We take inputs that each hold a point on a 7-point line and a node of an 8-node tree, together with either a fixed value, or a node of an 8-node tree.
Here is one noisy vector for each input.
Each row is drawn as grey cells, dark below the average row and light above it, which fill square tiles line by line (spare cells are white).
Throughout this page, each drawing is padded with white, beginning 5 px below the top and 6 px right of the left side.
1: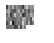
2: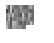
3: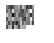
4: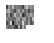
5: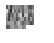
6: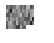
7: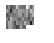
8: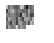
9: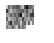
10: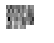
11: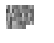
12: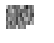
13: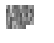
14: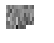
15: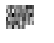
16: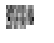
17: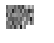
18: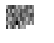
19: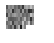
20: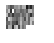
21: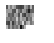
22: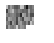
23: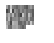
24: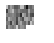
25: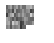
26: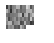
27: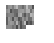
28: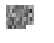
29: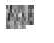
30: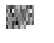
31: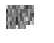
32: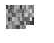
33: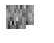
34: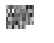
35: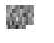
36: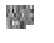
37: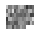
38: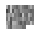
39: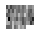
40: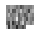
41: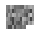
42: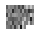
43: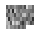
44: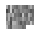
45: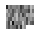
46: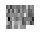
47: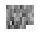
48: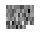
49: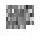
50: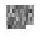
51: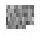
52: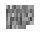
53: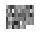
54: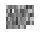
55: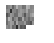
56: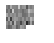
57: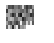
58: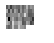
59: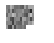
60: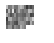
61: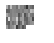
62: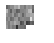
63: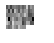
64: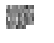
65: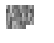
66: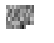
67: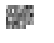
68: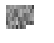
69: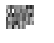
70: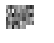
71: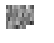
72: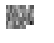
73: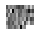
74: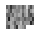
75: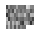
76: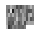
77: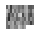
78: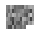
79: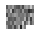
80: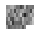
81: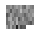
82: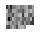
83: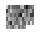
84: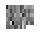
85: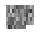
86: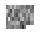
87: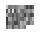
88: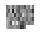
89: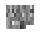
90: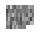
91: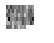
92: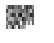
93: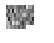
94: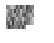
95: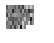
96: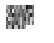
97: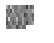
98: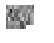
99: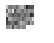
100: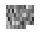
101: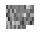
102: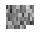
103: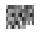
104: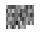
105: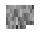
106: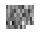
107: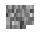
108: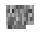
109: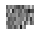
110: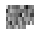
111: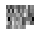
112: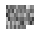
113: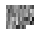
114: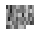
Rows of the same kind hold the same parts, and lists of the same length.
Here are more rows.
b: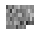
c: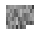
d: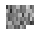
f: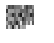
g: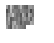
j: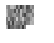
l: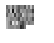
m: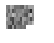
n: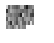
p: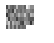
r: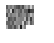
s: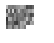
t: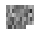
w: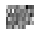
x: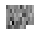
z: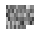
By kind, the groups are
b, c, d, j, s, w, x
f, g, l, m, n, p, r, t, z

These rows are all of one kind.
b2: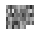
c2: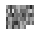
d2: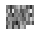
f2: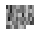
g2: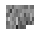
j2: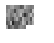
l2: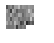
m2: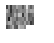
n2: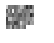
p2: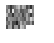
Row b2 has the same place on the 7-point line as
d2, g2 and p2.
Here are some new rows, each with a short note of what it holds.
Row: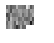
a point on a 7-point line and a node of each of two 8-node trees
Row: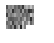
a point on a 7-point line and a node of an 8-node tree
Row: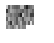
a point on a 7-point line and a node of an 8-node tree
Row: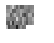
a point on a 7-point line and a node of each of two 8-node trees
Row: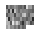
a point on a 7-point line and a node of an 8-node tree
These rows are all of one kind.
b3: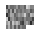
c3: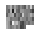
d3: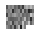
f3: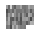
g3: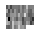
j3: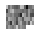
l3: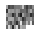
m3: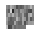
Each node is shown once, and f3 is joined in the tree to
c3, j3 and m3.
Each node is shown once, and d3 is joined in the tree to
m3.
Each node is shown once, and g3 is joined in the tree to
b3.
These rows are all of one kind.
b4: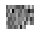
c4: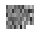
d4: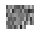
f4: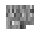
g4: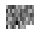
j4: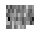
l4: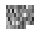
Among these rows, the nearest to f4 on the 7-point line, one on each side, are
b4 and d4.
